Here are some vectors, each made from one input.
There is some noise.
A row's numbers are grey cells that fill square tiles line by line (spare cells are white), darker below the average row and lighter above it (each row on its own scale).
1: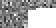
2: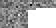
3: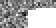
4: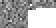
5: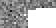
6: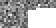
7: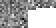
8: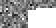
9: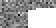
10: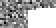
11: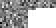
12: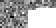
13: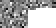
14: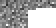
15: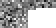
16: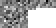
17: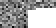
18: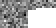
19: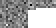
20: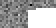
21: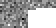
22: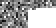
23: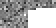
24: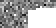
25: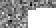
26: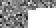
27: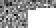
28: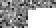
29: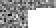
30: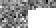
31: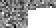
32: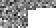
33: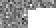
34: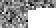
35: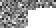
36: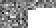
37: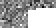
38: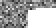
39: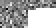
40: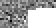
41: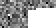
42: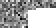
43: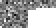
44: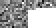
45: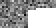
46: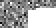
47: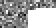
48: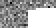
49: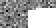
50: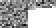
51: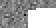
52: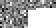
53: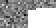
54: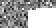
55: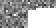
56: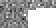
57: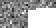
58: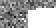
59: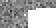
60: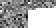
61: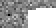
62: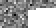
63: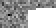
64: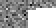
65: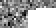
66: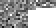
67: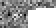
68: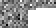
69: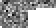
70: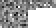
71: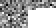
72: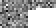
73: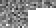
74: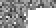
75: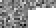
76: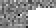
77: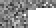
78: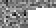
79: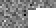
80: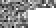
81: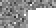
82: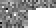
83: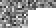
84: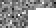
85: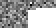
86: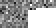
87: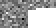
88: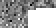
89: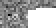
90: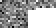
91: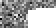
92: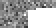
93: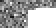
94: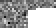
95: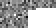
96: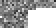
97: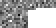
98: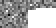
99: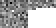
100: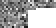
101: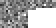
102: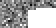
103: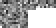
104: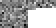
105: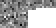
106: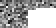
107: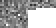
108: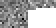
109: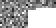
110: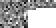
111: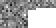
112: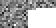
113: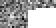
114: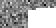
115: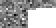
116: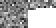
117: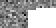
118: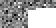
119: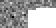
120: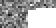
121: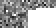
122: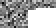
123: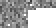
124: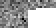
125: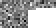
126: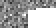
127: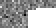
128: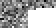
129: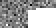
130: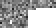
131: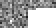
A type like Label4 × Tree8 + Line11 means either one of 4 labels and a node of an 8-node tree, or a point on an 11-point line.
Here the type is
(Bool × Bool × Bool × Bool + Circle6) × Line6.
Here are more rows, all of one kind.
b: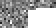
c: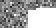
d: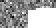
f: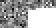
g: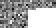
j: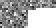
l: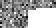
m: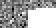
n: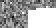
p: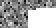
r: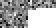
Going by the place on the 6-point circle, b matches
j and l.
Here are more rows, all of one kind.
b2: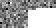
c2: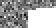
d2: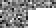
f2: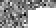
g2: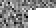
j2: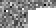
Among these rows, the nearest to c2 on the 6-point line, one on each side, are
d2 and g2.
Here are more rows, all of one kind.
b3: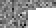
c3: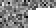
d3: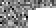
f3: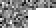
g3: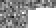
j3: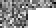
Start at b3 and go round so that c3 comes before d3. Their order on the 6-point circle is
b3, j3, f3, c3, d3, g3.
